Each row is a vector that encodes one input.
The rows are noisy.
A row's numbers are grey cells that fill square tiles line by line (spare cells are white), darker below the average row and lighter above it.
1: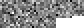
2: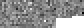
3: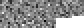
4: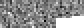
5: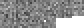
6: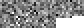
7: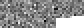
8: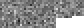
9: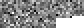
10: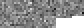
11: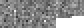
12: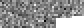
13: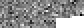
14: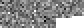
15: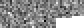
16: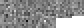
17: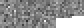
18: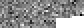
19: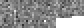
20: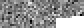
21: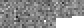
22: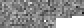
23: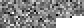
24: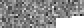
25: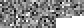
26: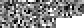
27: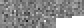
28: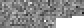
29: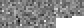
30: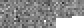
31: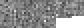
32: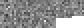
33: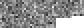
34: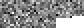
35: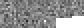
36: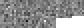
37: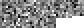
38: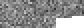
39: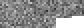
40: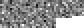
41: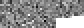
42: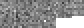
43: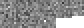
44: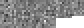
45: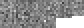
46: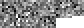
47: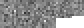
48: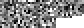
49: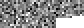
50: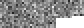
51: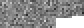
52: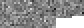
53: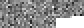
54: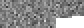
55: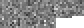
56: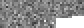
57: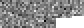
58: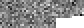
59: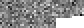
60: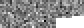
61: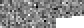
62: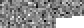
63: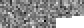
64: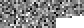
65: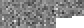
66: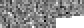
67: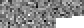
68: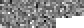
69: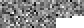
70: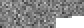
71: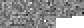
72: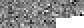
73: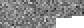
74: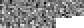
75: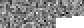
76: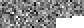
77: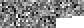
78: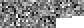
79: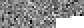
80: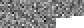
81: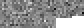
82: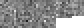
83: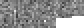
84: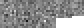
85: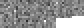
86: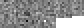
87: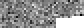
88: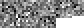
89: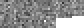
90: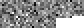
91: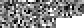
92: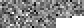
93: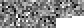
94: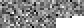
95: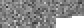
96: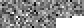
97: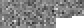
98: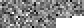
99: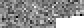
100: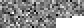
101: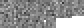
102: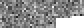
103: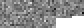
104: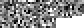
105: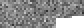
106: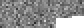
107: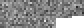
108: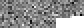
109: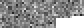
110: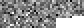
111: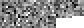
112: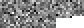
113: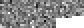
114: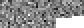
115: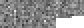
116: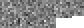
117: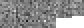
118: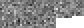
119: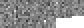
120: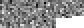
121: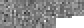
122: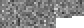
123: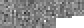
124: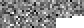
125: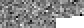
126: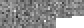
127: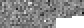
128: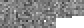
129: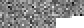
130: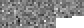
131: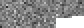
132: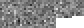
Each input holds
a list of up to two items, each either one of 5 labels and a true/false value, or a point on a 5-point line.
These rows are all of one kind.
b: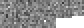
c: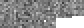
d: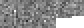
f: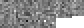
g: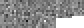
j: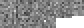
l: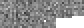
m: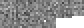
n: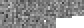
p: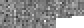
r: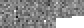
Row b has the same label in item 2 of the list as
c, l and m.
